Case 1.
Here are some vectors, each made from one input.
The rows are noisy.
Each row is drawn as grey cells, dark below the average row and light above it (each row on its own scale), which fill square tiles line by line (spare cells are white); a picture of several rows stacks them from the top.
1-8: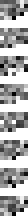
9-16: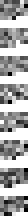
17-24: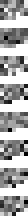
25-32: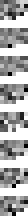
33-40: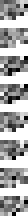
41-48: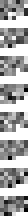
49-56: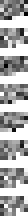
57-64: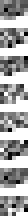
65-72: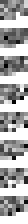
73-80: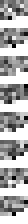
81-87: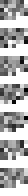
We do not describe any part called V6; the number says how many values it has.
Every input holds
a true/false value, together with either a node of an 8-node tree, or a value of V6.
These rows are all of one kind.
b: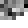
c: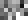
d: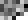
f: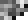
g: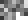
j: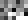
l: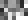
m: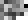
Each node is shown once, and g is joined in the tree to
f and m.
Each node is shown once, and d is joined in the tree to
j and l.
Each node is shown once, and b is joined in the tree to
c.
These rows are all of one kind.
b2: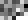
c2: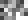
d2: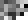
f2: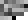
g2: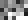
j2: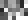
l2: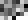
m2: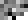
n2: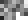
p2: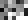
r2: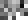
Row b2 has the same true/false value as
d2, f2, l2 and m2.
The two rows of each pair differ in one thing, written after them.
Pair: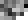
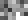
the true/false value
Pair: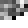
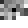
the true/false value
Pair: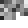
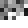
the node of the tree
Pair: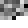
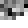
the node of the tree
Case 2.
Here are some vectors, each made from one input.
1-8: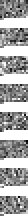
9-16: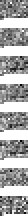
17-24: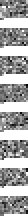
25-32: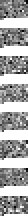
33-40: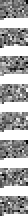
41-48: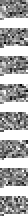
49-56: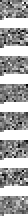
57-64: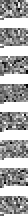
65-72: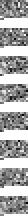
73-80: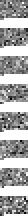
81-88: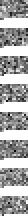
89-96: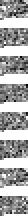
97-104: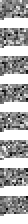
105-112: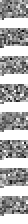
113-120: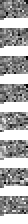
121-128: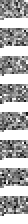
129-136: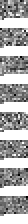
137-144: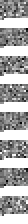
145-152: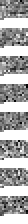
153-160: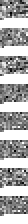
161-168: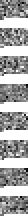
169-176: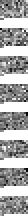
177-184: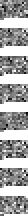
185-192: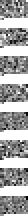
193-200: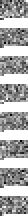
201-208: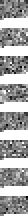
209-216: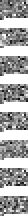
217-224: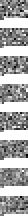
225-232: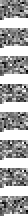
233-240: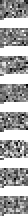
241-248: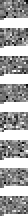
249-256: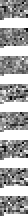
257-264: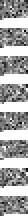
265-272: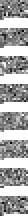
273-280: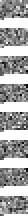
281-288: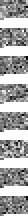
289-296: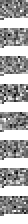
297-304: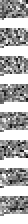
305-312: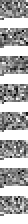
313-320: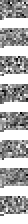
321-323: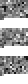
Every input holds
one of 5 labels, together with a list of up to two points on a 10-point line.
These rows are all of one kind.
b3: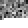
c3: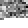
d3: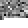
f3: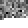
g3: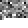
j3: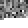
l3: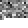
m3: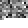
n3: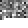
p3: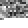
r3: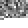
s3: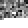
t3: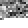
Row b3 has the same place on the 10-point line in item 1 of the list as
c3, d3, g3 and l3.
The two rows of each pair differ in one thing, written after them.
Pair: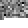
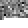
the place on the 10-point line in item 2 of the list
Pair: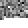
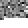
the place on the 10-point line in item 1 of the list
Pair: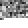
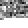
the place on the 10-point line in item 1 of the list
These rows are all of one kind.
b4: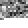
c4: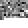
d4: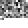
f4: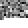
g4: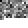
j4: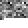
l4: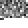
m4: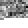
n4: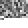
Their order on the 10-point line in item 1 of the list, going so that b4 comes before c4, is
m4, n4, b4, f4, j4, l4, g4, c4, d4.
